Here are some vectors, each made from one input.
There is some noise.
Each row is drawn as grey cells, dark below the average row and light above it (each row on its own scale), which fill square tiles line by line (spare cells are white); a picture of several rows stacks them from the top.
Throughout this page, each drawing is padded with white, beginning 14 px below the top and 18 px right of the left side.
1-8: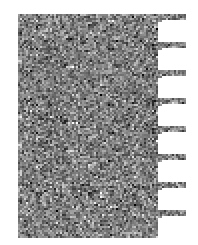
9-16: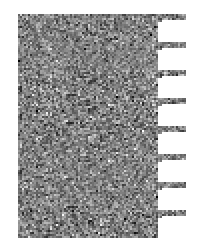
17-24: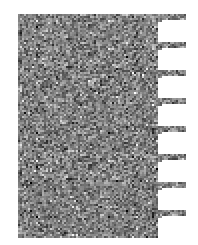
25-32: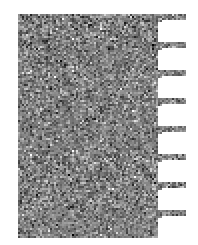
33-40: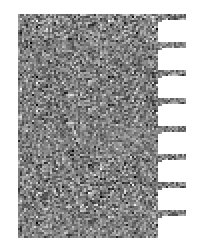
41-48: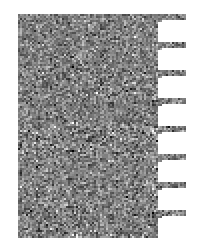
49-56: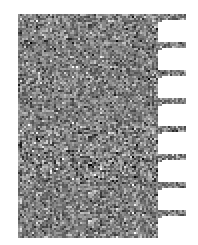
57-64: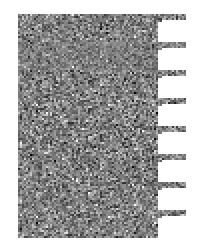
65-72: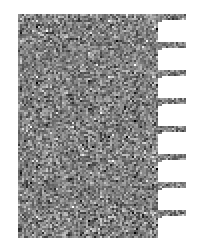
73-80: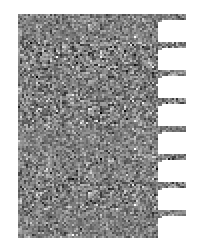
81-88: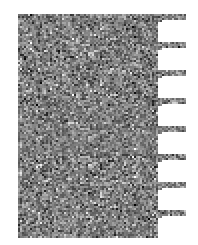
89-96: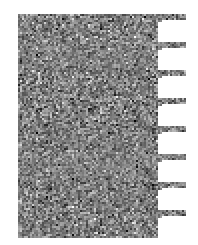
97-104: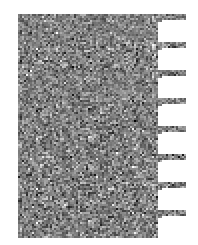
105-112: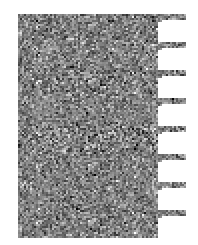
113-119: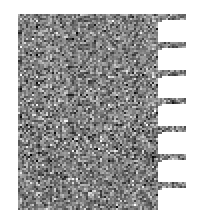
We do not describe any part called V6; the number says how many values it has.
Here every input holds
a list of up to two items, each one of 4 labels and a value of V6.
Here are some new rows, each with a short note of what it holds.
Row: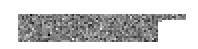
a list of one item
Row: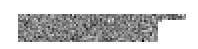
a list of two items
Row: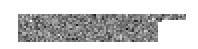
a list of two items
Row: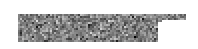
a list of one item
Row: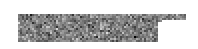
a list of one item
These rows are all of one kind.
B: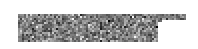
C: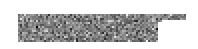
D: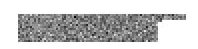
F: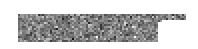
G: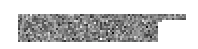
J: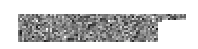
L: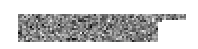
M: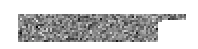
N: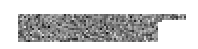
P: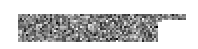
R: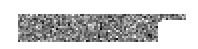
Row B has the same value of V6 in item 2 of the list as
D, G and R.
